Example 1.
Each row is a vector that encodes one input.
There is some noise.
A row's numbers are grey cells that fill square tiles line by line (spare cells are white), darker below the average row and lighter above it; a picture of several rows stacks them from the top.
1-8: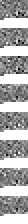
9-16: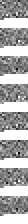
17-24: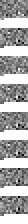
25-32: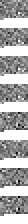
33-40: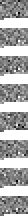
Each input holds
either a point on a 6-point circle, or a point on a 6-point line.
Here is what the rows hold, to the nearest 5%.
About 45% of them hold a point on a 6-point circle. The rest hold a point on a 6-point line.
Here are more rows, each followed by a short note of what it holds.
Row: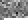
a point on a 6-point line
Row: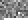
a point on a 6-point line
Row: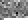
a point on a 6-point line
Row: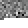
a point on a 6-point circle
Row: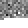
a point on a 6-point line
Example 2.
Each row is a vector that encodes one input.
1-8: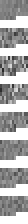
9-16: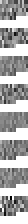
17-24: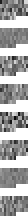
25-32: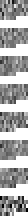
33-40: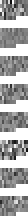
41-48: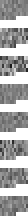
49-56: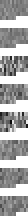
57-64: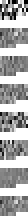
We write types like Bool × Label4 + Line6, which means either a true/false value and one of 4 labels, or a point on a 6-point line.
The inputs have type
(Bool × Bool × Bool + Unit) × Circle8 + Unit.
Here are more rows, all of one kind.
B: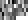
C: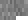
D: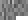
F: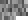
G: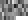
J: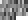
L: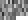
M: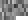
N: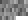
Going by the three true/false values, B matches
F and L.
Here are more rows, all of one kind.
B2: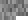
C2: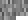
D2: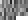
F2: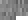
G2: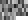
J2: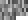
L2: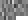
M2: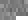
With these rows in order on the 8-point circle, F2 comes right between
B2 and J2.
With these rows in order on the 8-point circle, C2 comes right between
J2 and L2.
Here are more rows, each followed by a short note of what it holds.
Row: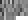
a point on an 8-point circle
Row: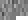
a point on an 8-point circle and three true/false values
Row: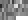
a fixed value
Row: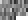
a point on an 8-point circle and three true/false values
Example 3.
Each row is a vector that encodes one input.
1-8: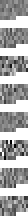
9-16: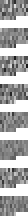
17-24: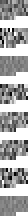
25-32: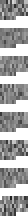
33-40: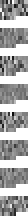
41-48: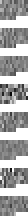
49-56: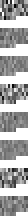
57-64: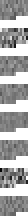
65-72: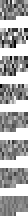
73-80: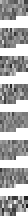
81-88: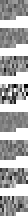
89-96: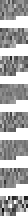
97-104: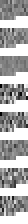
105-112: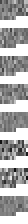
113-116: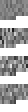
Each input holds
a true/false value, together with either a point on an 8-point circle, or a fixed value.
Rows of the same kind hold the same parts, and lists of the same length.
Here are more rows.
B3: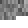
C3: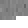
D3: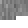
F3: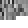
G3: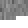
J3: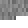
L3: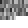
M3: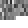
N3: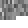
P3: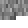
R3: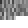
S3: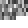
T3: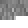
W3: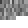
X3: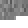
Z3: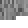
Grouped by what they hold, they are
B3, F3, P3, Z3
C3, D3, G3, J3, L3, M3, N3, R3, S3, T3, W3, X3

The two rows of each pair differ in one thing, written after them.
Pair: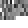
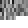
the place on the 8-point circle
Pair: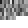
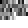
the true/false value
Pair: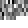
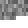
the place on the 8-point circle
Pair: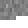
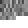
the true/false value
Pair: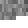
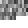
the place on the 8-point circle
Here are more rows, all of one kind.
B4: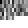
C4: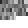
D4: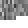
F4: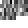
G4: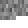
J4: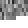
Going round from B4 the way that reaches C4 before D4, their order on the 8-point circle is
B4, C4, D4, G4, J4, F4.
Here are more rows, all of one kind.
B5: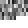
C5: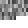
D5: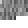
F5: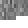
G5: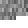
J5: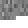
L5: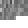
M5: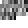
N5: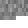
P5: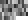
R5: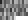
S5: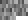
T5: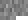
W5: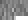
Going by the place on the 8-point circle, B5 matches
C5, D5 and S5.
